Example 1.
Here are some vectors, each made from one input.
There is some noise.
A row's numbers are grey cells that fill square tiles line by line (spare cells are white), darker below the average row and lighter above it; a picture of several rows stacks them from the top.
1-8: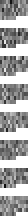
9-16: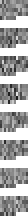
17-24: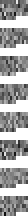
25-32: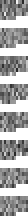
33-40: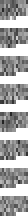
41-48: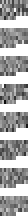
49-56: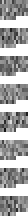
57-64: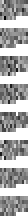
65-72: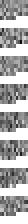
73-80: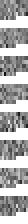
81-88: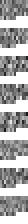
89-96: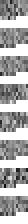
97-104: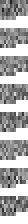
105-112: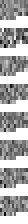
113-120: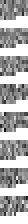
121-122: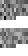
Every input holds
either a point on a 6-point line, or a point on a 9-point line, or a node of a 7-node tree.
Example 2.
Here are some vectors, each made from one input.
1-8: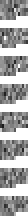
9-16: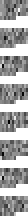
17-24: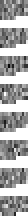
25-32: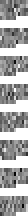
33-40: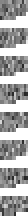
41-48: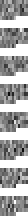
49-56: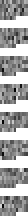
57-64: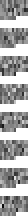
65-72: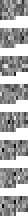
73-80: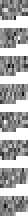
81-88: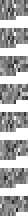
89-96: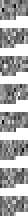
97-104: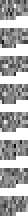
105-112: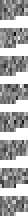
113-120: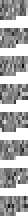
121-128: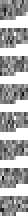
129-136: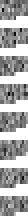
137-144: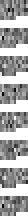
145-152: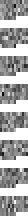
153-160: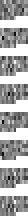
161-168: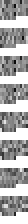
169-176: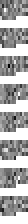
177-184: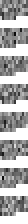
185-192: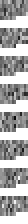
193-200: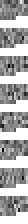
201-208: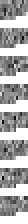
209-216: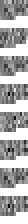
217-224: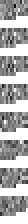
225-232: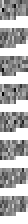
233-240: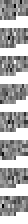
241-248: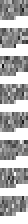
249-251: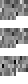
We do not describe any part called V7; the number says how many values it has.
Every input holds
either a point on a 14-point line, or a point on a 15-point line, or a value of V7.
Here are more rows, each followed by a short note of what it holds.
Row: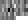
a point on a 14-point line
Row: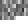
a point on a 15-point line
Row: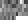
a point on a 14-point line
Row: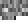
a value of V7
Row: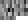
a point on a 14-point line
